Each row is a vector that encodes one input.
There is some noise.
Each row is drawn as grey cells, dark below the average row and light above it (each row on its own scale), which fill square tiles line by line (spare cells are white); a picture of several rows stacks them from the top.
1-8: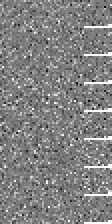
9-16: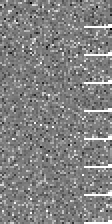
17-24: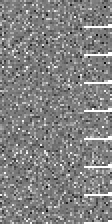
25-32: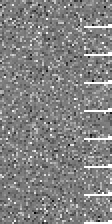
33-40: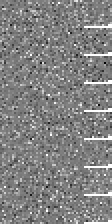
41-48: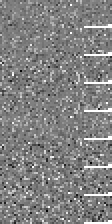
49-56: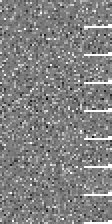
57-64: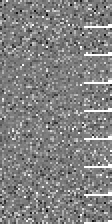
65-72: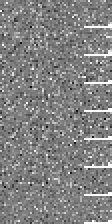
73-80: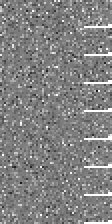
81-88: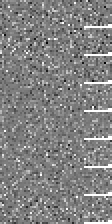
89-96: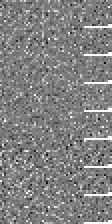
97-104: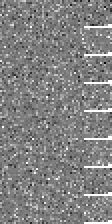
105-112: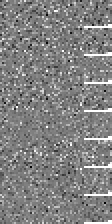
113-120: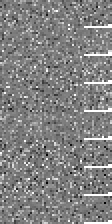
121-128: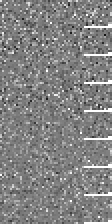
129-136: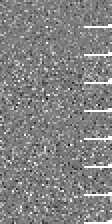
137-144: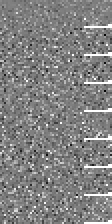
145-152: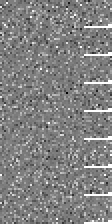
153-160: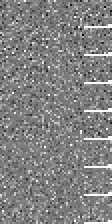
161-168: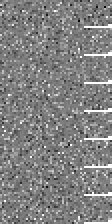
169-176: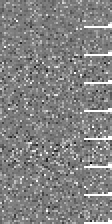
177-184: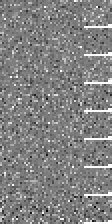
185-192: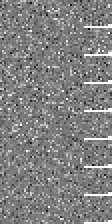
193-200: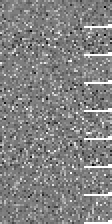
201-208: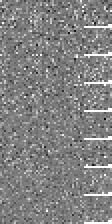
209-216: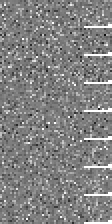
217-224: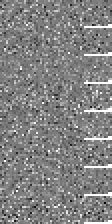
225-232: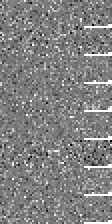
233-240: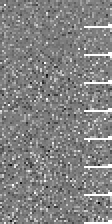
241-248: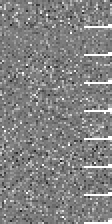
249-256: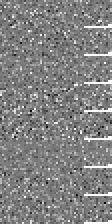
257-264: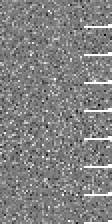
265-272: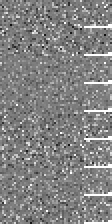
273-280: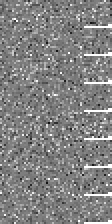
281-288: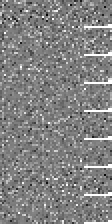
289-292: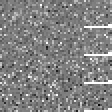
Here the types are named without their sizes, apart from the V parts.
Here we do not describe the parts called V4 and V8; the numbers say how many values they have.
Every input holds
two labels, together with either a fixed value, or a label, a value of V4 and a value of V8.
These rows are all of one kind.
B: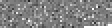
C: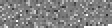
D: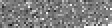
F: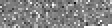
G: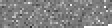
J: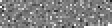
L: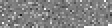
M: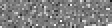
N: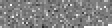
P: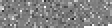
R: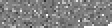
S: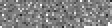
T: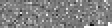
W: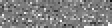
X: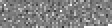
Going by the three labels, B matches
J, M, S and X.
